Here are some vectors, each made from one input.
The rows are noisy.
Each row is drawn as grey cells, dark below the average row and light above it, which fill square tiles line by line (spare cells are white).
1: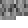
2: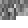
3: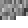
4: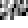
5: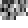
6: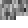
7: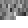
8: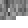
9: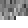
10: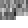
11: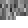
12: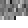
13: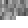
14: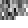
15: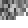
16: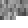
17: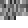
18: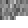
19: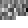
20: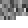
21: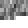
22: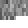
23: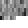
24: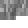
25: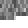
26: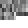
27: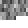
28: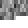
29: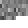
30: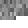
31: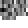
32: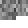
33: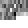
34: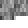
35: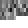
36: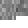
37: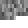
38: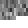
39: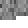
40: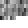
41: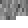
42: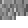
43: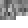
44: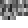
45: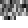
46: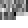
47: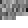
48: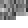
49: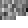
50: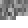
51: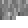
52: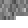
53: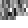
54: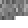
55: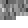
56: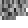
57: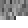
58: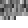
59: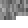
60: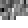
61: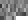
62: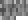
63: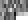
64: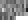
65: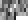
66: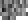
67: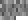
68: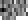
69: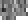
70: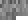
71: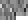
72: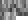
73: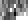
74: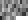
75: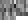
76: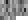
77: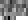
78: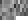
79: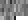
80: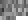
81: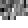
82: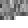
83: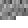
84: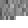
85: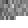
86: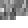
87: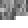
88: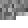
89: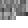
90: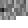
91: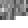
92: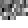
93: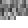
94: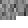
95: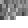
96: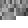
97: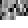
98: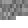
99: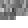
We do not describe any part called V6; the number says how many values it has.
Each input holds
a value of V6, together with either one of 7 labels, or a point on a 4-point line.
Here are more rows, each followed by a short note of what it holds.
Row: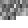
a point on a 4-point line and a value of V6
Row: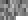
one of 7 labels and a value of V6
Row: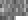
a point on a 4-point line and a value of V6
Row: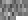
a point on a 4-point line and a value of V6
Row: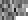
a point on a 4-point line and a value of V6
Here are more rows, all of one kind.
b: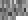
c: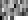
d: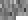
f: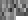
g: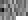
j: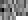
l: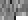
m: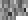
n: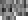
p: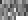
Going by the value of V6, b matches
d, m and n.
